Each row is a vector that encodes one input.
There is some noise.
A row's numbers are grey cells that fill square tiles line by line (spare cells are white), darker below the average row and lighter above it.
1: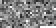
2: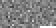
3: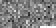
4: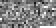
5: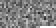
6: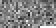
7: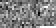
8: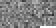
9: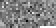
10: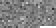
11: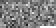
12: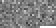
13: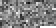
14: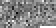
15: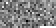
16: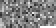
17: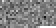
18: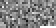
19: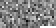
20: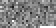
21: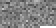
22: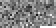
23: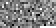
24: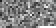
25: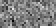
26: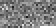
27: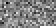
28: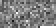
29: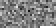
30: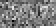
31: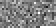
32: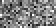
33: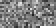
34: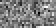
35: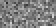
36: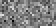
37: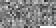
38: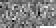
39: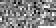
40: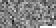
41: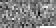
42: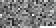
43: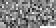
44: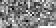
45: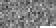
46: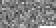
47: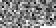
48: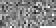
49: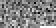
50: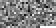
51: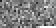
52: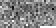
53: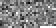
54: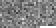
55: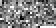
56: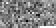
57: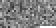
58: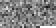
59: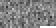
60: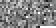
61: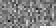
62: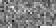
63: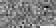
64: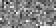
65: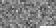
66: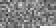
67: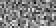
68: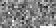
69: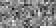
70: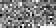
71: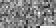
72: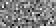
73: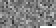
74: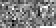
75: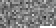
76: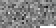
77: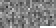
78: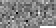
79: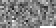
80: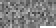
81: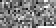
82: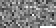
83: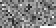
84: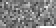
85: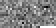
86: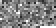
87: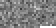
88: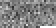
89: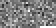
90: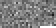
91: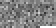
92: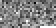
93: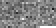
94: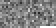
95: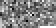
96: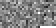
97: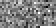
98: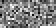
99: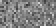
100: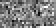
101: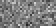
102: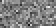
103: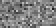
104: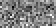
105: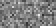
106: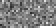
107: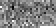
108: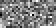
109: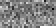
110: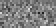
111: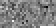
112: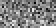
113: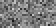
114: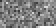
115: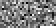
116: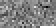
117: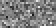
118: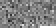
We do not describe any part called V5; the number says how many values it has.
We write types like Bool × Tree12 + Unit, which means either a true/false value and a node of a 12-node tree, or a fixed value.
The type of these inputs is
Line4 × List2(Bool × V5).
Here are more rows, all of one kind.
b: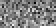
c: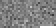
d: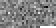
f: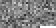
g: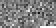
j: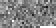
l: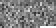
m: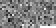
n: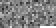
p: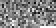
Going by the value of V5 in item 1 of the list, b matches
g and p.
